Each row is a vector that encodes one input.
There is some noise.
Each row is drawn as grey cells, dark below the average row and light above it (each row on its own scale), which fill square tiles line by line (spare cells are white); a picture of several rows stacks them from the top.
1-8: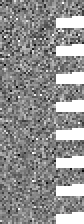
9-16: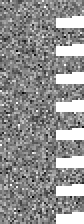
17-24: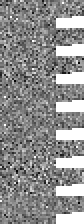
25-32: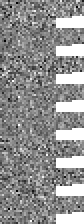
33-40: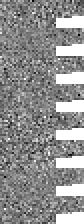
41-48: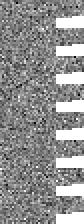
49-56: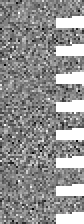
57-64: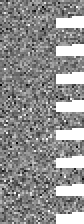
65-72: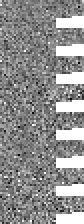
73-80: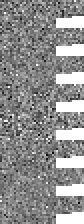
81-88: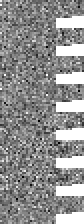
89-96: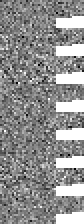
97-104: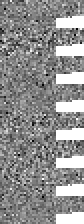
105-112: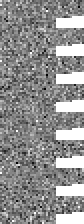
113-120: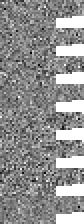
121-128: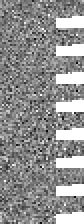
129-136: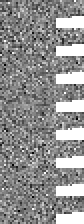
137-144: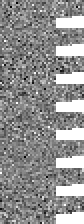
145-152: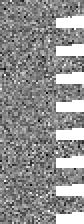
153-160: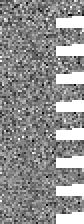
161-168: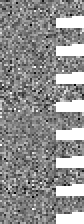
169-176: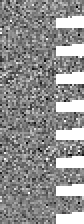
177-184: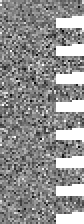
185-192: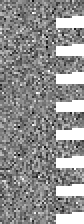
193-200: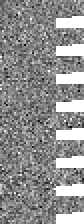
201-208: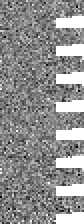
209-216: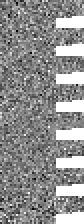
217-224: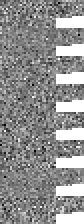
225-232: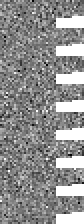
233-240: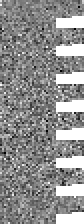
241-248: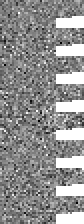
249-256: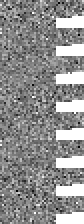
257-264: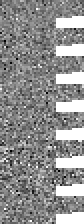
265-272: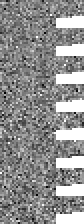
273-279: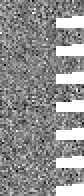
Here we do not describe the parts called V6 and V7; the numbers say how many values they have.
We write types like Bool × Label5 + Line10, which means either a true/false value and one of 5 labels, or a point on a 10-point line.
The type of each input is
(Line9 + V6) × V7 + List2(Line4).
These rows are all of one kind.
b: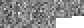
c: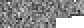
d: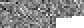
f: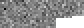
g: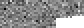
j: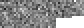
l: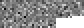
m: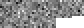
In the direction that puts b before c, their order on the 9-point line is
b, c, m, j, d, f, g, l.
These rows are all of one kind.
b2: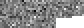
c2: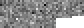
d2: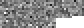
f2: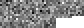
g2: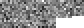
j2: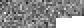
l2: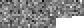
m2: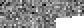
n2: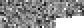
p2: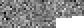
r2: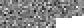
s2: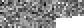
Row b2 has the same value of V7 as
c2, m2, n2 and s2.
